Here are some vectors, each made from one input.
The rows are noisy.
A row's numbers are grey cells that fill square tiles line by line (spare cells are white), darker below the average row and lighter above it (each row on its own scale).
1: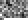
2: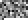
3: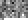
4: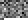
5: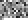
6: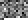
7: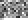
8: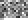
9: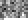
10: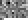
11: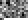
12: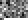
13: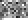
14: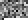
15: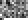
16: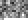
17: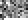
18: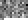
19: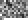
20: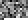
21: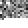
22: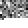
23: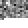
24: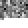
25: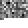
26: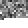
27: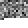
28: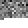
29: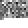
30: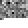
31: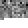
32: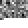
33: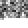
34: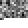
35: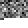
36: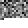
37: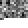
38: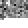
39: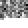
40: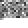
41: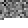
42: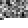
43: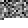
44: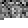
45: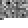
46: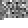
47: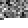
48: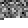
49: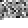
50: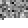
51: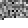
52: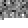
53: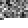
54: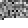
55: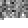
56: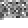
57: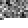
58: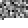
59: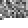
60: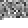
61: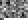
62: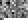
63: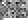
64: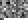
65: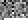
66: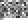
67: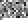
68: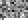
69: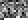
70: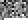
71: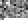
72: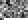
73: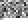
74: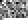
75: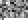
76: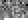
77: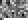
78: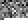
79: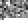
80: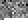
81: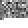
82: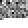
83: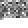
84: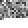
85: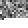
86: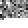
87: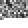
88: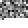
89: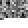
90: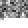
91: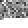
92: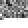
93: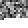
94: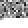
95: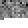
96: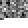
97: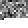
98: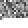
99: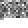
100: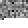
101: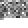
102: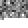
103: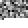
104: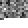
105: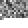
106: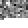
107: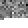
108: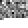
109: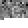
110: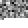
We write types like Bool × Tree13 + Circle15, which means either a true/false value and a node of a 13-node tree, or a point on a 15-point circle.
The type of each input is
Bool × Bool × Bool + Line11.
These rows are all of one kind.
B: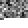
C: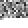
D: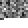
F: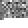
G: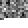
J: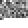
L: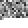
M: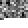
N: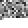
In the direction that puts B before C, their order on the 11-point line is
B, C, L, N, J, M, G, D, F.
